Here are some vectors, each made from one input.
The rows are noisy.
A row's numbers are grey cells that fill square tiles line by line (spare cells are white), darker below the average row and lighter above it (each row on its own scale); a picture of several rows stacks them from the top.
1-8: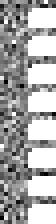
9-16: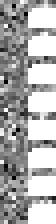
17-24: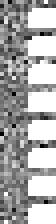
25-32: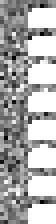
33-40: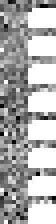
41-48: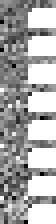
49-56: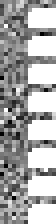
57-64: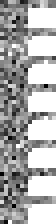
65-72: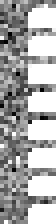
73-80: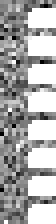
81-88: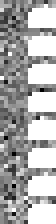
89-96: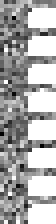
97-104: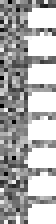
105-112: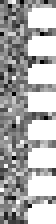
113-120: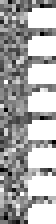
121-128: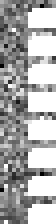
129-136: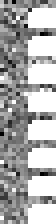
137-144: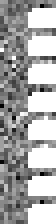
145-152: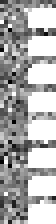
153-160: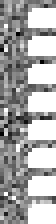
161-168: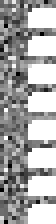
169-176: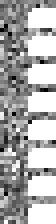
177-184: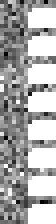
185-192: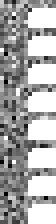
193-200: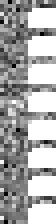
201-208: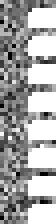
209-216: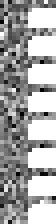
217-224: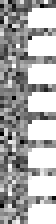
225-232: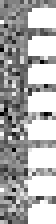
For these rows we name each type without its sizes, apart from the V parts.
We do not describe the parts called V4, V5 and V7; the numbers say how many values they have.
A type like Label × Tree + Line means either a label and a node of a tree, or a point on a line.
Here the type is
(Bool × V5 + Unit) × Label × V4 + (Circle + Unit) × V7.
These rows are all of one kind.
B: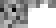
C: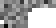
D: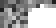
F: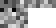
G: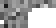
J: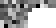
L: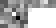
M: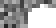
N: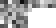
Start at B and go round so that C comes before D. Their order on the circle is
B, M, C, G, L, F, D, J, N.
